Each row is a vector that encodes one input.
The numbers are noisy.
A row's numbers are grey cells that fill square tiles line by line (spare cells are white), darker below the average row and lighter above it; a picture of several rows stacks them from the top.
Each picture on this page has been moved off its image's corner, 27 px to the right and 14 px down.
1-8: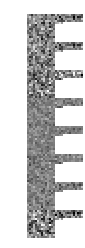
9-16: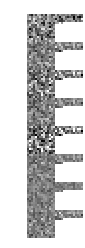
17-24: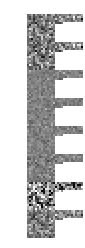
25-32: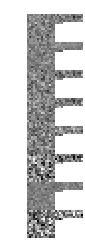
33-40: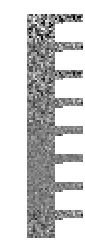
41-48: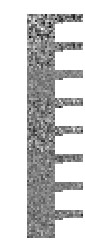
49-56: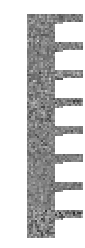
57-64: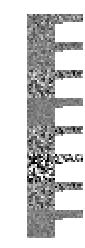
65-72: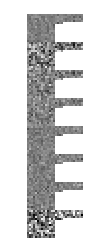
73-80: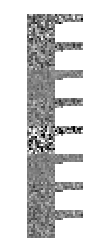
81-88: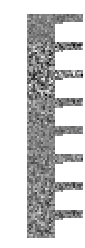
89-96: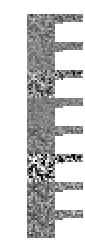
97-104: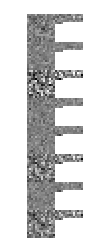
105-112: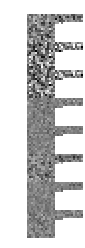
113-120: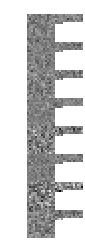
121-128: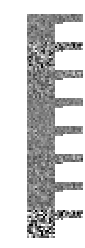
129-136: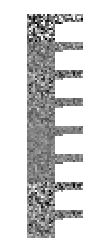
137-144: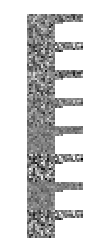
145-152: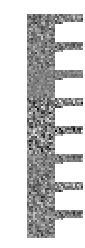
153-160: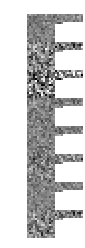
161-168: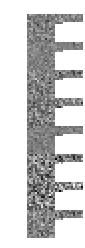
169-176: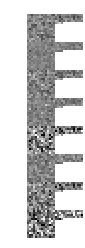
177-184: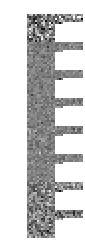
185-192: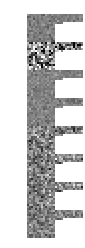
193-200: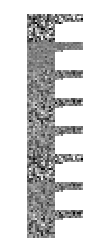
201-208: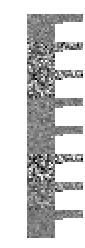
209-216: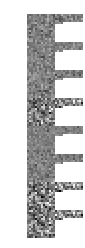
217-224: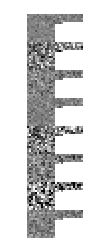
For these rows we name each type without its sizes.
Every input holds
either a point on each of four circles, or a fixed value.
